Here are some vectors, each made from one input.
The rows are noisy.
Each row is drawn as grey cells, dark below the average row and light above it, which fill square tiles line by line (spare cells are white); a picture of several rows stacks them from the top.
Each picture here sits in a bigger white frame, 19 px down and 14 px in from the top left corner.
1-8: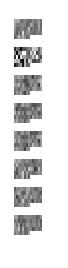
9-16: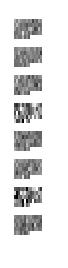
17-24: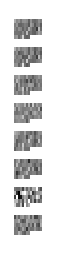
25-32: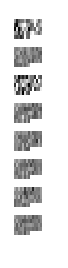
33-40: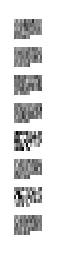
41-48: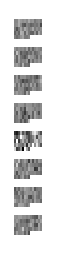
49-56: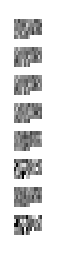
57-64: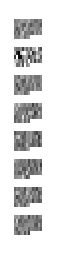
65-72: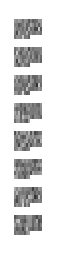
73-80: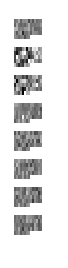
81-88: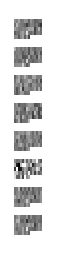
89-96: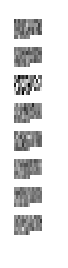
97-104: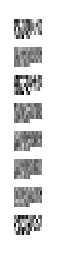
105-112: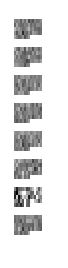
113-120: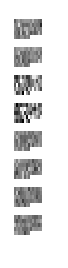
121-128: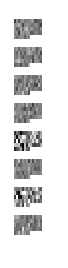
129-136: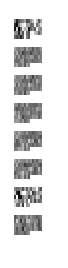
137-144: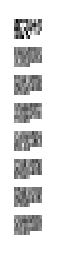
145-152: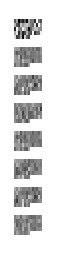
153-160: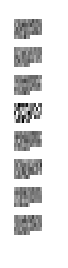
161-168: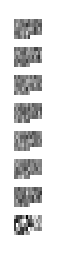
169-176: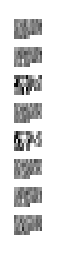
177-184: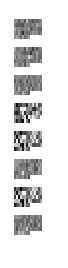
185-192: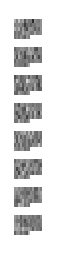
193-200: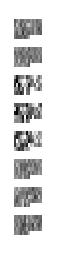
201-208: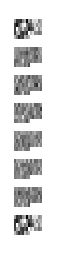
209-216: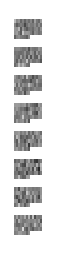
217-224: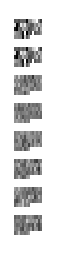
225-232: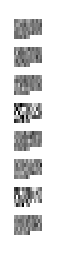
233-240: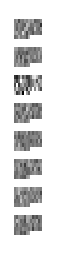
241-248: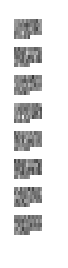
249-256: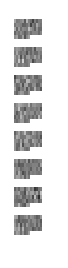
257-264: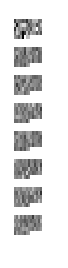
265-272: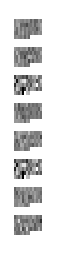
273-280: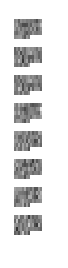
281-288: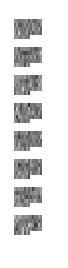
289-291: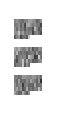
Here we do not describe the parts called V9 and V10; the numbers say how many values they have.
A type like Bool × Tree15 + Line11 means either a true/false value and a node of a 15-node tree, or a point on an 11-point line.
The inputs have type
(Circle11 + Line13) × V10 + V9.
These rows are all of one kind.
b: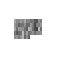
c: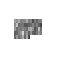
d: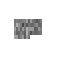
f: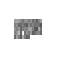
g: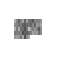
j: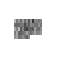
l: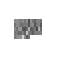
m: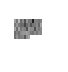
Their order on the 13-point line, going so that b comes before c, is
l, b, f, c, d, g, m, j.
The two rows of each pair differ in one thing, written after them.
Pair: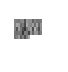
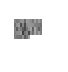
the place on the 11-point circle
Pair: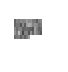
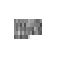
the value of V10
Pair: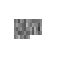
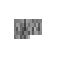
the place on the 11-point circle
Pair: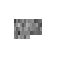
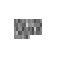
the value of V10
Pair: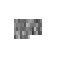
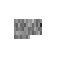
the place on the 11-point circle
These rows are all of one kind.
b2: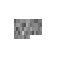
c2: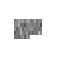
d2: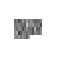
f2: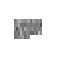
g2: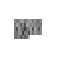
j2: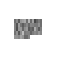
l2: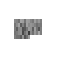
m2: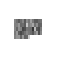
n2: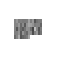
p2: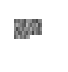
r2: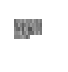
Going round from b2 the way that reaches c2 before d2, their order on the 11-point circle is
b2, j2, r2, f2, c2, l2, g2, n2, m2, p2, d2.
